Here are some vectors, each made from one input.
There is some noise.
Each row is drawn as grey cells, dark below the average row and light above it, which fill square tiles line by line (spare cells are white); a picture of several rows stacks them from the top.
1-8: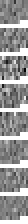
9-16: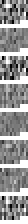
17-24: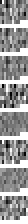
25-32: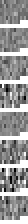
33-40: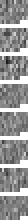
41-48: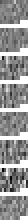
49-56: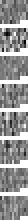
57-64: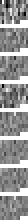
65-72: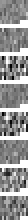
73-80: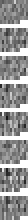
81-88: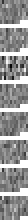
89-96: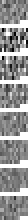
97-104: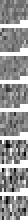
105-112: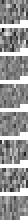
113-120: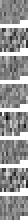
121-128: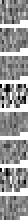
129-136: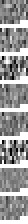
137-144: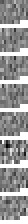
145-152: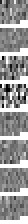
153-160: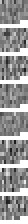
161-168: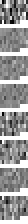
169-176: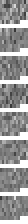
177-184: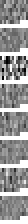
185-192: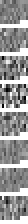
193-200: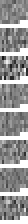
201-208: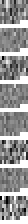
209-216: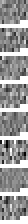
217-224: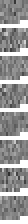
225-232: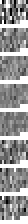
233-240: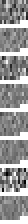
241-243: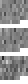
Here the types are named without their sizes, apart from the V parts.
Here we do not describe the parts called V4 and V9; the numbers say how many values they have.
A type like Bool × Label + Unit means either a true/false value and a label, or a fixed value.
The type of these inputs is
(Bool × V9 + V4) × (Tree + Unit).
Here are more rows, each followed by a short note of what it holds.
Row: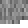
a value of V4
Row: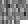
a node of a tree, a true/false value and a value of V9
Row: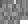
a true/false value and a value of V9
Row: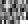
a true/false value and a value of V9
